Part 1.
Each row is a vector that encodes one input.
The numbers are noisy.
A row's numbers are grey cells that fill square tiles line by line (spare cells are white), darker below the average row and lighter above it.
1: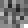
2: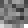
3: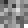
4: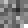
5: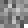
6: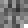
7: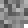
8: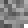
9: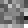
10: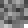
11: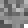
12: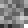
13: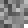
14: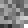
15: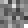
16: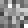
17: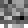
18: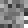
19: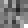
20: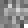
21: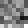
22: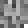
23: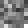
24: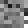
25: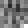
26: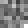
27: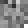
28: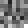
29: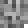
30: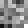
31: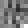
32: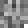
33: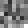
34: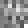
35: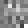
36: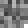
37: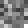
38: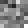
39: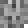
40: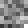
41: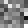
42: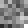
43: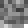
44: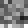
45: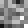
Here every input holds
three true/false values.
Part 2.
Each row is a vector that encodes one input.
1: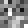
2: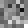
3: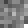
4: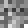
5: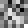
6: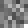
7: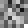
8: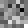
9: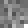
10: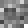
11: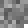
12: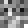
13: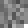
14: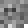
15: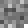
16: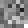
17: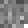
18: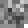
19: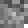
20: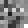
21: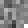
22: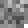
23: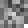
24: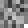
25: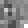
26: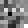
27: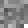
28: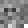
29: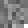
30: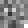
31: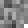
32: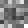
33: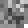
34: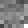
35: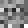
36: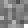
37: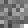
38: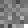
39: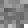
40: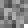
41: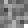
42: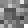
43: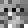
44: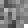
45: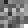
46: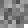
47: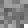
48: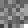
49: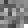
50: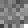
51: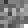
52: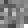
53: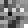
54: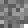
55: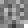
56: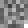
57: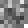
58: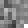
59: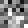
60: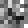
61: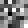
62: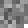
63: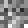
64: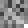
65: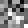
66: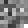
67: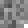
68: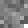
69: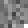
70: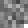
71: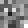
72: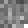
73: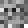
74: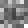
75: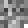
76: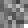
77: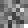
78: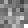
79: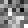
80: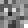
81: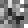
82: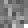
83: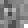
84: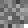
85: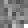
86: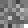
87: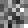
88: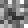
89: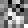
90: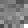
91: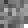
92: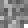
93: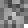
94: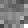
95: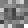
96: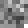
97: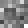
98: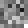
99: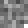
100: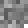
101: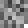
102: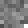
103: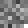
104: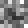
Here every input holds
a point on a 17-point line.
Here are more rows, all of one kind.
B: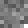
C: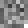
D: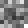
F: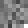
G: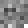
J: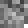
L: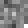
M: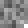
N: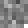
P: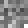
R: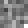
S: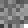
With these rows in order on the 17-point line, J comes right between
B and L.
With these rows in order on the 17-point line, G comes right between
D and P.
